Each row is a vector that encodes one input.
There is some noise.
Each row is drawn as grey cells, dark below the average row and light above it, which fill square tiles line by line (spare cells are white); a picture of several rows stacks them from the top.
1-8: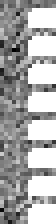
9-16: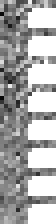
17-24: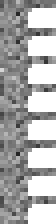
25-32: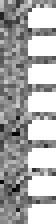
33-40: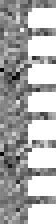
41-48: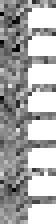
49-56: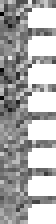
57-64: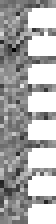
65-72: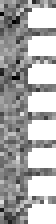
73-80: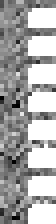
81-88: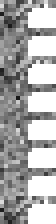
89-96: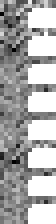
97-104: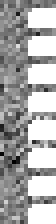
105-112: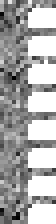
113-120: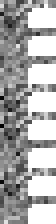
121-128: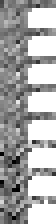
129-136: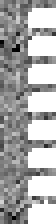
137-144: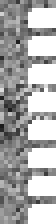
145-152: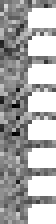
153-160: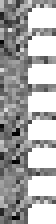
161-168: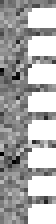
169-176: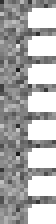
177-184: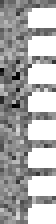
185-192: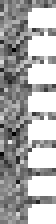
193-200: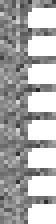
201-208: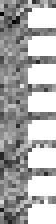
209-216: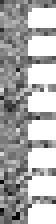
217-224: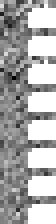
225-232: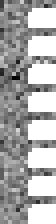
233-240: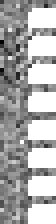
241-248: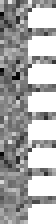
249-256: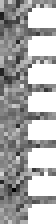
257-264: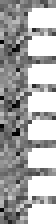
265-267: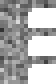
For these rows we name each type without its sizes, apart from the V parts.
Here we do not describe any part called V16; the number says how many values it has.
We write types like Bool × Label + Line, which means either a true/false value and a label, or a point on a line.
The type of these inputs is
Bool × Bool × Bool + (Tree + Unit) × V16.
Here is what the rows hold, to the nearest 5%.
About 30% of them hold three true/false values. The rest hold a value of V16, together with either a fixed value, or a node of a tree.
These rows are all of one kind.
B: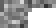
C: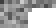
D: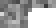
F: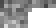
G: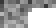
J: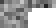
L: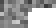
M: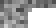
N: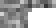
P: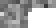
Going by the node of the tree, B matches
C, J and N.
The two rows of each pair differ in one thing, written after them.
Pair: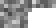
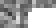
the node of the tree
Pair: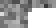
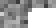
the node of the tree
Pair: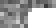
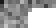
the value of V16
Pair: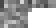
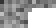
the value of V16
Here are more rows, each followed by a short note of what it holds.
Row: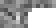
a node of a tree and a value of V16
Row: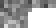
a node of a tree and a value of V16
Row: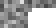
a node of a tree and a value of V16
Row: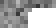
a value of V16
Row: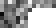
three true/false values
